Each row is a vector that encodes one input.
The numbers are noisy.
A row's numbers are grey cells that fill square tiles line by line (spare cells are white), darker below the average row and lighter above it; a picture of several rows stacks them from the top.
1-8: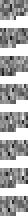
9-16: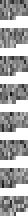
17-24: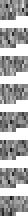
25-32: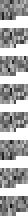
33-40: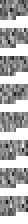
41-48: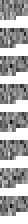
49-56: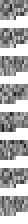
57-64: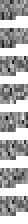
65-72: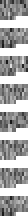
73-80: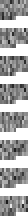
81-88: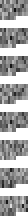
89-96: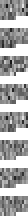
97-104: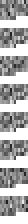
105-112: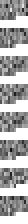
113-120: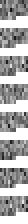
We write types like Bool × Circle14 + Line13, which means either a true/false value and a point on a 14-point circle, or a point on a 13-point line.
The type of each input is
Circle8.
